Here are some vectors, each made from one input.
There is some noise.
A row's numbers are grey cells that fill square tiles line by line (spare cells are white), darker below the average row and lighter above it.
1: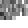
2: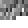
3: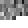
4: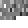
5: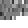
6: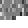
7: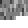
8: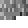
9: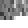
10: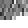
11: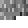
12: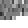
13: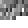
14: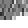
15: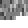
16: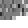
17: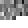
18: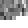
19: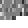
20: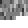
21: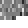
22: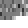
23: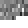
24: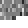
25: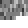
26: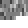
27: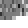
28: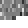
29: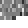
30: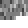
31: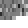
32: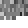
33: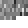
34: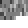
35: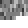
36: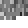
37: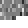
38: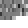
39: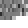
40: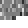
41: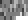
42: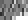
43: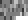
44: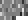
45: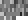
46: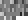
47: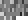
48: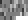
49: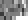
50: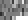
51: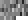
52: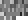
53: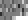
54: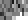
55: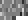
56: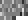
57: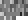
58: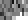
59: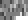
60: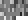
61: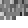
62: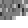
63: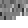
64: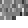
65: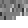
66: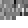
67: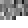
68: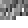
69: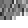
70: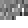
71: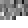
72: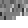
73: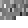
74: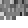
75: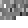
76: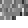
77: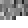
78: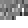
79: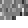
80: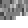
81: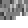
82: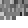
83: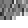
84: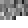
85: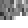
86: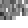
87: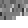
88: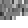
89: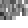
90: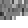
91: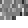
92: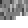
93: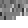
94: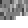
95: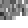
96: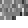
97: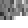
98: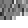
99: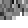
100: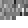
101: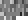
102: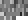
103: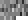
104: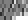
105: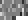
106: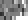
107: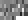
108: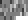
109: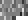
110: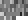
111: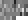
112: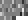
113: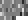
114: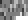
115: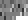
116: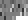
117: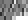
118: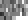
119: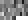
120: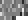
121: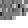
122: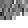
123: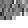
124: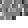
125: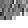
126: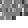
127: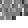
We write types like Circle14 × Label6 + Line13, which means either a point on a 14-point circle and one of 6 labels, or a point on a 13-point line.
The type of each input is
Bool × Label9.
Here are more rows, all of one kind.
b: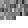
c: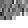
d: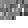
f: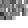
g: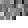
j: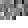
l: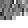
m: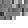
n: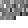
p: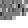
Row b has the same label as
c and l.
